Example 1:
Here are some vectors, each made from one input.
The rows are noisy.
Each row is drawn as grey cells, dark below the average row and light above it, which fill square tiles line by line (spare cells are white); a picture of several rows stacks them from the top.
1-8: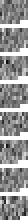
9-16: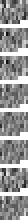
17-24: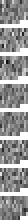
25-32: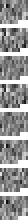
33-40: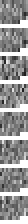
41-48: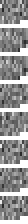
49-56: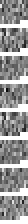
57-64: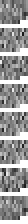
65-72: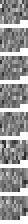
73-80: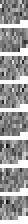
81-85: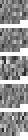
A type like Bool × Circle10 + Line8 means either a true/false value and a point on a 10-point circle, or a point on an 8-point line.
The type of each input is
Bool × Line4.
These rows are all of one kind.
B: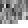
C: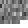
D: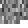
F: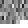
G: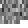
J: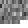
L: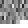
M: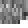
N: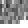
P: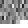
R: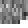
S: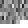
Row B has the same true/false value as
D, G and N.
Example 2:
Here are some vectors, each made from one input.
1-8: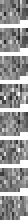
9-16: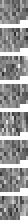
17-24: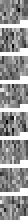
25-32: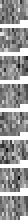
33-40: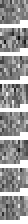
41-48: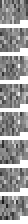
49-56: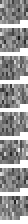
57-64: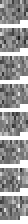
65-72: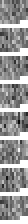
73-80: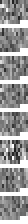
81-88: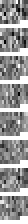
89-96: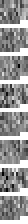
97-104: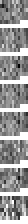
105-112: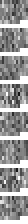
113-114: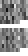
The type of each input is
Bool × Line7.
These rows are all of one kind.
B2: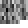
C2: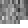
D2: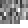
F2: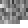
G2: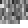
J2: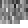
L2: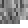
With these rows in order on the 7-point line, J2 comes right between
B2 and D2.
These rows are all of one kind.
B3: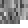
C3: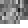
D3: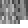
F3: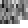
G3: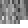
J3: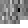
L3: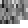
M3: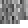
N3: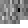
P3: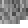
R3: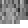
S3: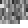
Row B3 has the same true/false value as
F3, L3 and M3.
